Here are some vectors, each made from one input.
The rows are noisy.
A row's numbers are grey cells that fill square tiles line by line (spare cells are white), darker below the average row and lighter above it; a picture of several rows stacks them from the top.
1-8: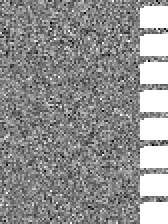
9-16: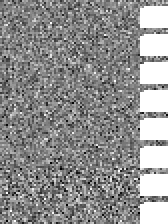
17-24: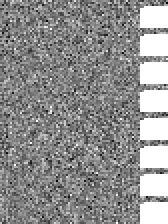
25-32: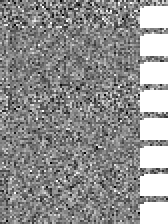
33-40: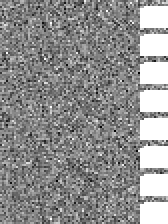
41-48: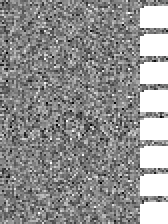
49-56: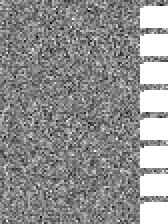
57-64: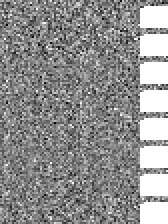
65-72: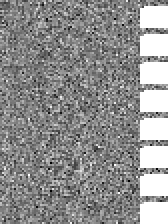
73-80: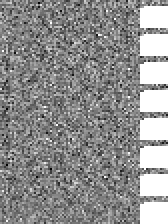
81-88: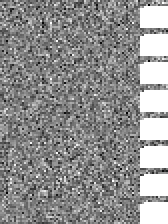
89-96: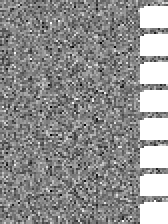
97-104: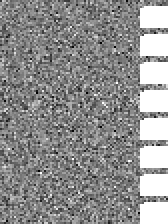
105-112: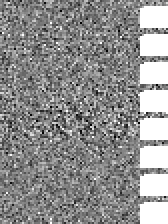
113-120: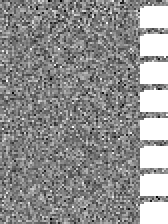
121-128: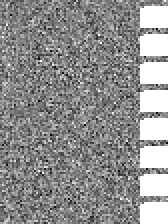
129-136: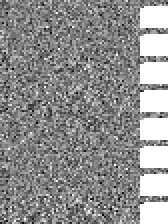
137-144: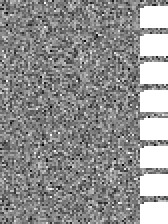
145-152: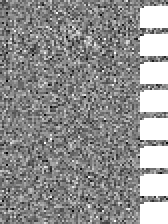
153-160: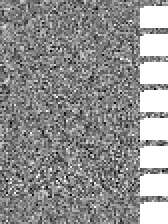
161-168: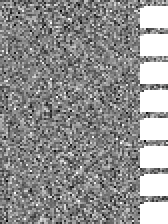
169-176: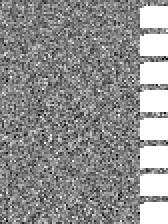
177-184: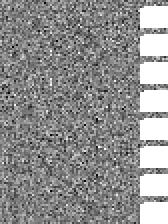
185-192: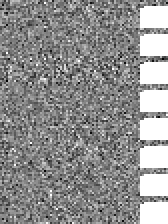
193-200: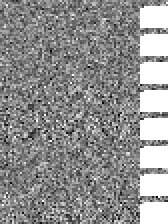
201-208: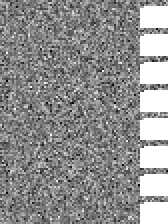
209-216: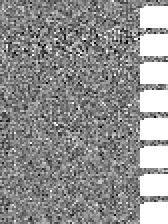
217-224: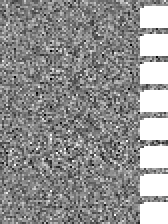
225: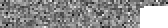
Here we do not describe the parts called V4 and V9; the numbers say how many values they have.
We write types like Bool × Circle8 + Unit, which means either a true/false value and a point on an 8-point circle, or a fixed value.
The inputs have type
(Bool × Circle5 + V4) × (Line7 + V9 × V9).
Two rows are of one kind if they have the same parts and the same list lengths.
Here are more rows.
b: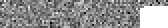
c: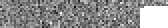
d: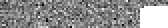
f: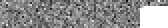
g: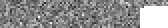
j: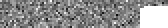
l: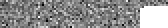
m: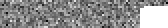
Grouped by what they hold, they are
b, g
c, f
d, j, l
m

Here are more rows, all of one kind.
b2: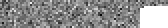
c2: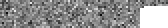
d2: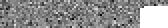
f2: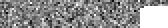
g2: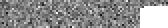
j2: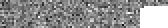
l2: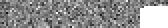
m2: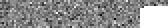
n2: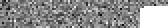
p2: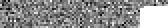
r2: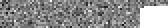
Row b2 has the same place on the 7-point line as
n2 and r2.
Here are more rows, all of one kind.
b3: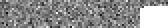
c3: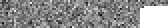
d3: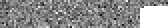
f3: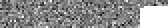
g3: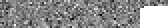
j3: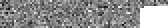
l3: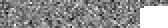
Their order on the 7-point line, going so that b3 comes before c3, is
b3, d3, f3, g3, l3, j3, c3.
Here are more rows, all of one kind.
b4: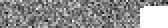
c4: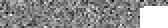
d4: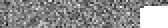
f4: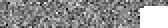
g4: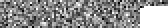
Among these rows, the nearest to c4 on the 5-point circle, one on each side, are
b4 and f4.
